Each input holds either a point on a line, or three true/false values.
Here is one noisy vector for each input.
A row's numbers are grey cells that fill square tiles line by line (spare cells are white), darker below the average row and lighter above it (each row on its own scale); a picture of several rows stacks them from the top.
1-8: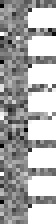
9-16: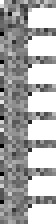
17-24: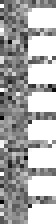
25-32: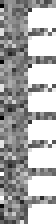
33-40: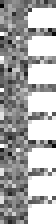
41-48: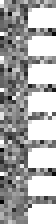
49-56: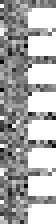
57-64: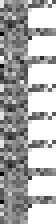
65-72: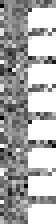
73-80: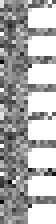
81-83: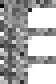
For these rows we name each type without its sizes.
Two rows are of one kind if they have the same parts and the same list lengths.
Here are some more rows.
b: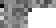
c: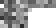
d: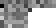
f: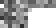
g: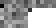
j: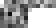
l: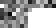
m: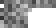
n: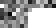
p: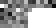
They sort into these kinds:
b, d, g
c, f, j, l, m, n, p

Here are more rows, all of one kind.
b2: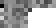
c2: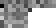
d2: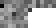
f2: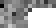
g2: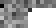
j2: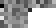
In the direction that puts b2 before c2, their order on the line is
b2, j2, c2, g2, d2, f2.
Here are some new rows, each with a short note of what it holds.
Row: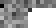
a point on a line
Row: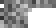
three true/false values
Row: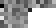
a point on a line
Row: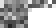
three true/false values
